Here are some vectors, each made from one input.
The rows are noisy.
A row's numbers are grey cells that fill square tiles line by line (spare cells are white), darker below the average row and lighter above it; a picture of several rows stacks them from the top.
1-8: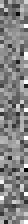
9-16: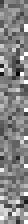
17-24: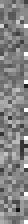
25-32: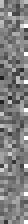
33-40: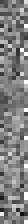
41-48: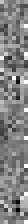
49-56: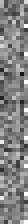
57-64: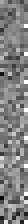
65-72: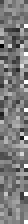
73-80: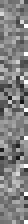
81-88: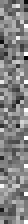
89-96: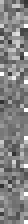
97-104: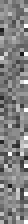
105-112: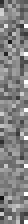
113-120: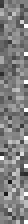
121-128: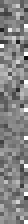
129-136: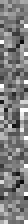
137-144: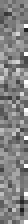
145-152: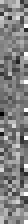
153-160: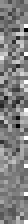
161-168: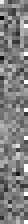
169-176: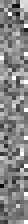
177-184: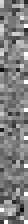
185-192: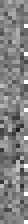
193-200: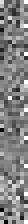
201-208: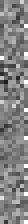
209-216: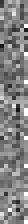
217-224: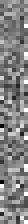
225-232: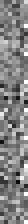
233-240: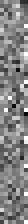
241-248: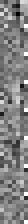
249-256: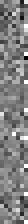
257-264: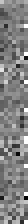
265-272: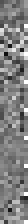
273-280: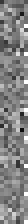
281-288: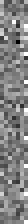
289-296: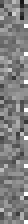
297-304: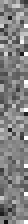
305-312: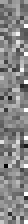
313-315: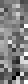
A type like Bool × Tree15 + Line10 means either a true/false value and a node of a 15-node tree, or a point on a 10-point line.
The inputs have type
Bool × Line5 + Line16.
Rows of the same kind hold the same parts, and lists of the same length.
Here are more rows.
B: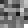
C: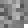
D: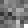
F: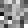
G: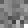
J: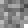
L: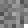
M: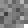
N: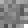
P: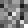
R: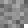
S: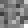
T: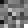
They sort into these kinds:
B, S
C, D, F, G, J, L, M, N, P, R, T

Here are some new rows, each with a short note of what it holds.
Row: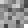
a point on a 16-point line
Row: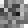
a point on a 5-point line and a true/false value
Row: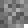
a point on a 16-point line
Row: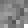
a point on a 16-point line
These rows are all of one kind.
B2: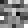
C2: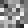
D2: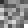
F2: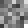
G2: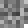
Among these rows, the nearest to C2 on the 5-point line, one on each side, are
D2 and F2.
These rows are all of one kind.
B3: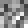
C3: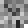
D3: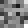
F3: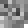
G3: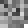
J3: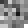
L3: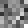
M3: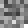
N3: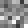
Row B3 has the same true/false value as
D3 and N3.
